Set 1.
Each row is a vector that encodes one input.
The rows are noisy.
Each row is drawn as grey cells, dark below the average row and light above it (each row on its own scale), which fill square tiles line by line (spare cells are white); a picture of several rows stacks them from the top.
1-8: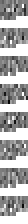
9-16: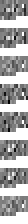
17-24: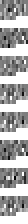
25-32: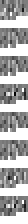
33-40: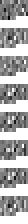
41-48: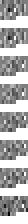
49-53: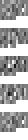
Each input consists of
a point on an 8-point line.
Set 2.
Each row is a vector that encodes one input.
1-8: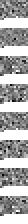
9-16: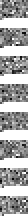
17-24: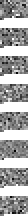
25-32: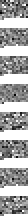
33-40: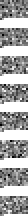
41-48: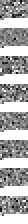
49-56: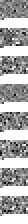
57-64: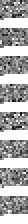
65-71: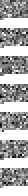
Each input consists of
a node of a 12-node tree.
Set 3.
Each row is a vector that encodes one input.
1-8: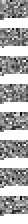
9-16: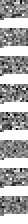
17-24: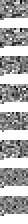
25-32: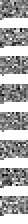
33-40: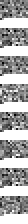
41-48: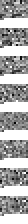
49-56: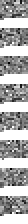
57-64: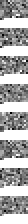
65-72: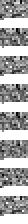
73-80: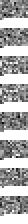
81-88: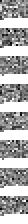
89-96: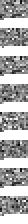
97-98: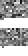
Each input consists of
a node of a 17-node tree.
